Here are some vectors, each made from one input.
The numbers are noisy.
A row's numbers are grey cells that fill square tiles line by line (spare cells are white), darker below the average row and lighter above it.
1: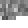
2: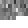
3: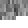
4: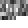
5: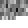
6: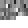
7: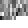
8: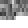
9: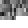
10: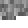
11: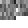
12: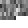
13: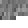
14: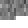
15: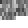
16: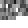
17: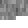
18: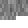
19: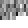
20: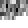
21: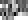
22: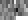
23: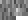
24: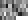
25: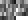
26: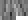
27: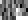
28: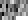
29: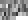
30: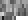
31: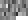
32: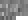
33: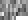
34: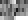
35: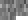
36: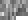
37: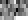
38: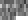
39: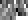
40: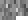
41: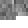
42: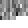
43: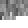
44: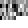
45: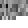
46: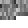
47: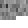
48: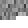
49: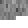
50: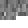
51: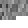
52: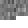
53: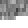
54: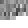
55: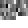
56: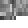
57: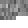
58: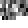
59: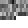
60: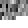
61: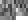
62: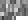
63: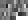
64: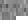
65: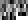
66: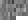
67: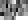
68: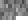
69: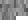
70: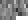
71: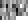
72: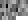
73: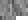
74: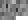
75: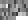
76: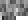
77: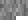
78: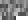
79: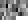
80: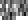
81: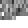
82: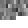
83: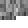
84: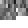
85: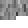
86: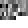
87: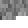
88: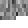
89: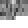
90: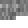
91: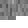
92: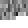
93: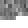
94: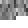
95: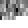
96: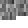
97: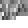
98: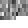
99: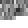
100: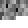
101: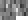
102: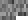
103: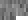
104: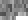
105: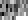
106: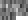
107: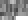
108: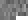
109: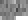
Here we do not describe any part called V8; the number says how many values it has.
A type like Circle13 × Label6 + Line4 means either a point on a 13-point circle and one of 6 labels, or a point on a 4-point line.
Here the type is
Label10 × Tree11 × V8.
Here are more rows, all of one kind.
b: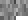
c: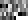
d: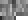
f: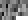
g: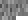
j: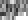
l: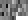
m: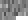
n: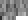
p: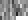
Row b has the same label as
c, m and p.
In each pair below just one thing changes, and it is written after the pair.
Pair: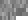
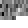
the node of the tree
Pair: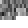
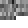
the value of V8
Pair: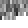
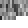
the label
